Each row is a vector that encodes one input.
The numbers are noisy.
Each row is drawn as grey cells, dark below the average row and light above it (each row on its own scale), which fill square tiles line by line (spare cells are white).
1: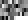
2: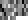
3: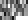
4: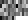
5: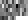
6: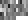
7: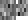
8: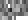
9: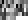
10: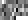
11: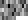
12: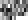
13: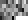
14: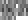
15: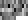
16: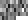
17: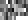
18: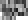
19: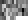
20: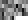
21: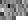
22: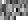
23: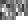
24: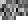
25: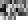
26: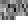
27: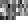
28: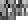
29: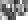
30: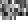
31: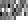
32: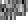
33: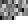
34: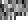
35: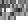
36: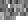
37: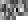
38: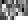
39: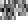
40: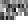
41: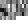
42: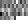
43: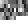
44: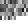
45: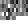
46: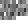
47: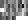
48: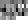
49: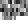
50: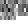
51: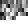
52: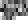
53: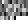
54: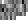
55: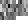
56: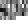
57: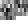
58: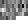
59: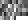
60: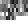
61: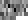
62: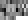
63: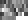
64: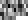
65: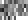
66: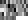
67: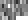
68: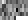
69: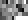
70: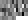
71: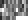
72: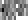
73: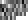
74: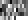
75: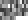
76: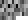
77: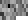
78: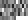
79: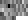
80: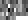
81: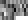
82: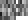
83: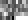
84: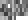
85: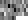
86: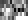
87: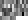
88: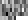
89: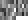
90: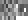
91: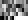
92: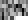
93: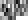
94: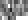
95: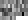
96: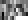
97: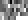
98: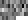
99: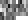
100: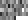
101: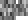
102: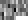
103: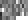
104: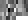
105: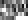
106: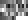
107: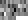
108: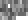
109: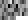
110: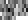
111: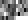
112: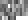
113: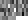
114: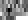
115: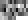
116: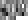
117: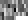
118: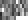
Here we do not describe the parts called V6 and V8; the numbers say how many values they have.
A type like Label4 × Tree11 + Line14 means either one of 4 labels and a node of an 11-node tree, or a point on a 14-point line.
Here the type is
Bool × (Line7 + V6) × V8.
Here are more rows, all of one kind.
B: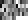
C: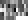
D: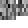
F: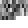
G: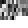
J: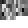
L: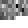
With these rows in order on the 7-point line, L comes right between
C and D.
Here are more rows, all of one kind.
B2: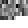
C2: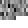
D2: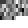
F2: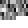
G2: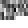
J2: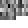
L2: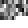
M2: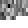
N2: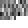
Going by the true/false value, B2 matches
D2, L2 and M2.
